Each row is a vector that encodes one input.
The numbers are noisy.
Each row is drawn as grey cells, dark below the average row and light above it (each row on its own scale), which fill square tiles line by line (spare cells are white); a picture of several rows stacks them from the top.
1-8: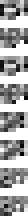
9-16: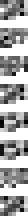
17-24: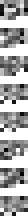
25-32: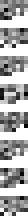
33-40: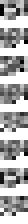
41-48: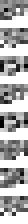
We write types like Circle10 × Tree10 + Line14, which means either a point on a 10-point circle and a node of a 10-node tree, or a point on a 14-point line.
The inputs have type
Line5.
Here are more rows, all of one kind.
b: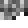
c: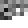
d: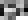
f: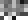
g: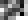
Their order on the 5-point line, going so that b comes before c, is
d, b, f, g, c.
